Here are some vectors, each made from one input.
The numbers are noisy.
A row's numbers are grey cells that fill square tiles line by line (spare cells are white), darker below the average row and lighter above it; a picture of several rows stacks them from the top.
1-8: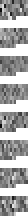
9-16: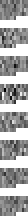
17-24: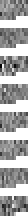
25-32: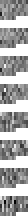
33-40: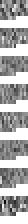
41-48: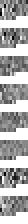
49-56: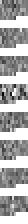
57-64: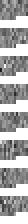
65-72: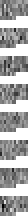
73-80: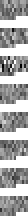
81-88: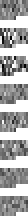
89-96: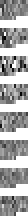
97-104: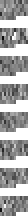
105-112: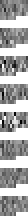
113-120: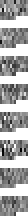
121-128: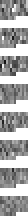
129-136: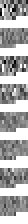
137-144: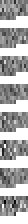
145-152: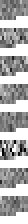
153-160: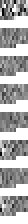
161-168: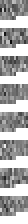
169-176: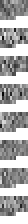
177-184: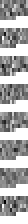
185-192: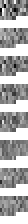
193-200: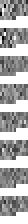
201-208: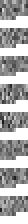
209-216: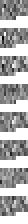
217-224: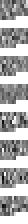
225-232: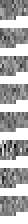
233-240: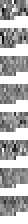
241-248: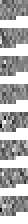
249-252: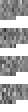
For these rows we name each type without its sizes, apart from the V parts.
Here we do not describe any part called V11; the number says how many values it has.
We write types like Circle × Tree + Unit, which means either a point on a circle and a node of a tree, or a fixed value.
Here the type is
Bool × Label + List(Line) × V11.
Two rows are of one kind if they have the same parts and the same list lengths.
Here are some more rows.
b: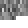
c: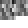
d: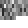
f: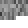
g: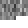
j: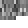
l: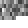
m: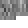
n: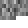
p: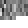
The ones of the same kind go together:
b, d, l, n
c
f
g, j, m, p

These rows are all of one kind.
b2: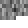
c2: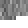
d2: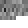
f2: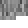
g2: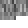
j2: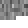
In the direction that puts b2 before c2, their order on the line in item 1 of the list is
f2, j2, b2, g2, c2, d2.
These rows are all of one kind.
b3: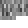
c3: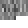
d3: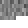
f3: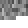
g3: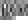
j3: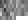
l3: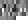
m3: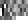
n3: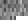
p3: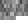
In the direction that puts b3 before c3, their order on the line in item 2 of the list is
d3, b3, g3, l3, c3, m3, n3, j3, f3, p3.
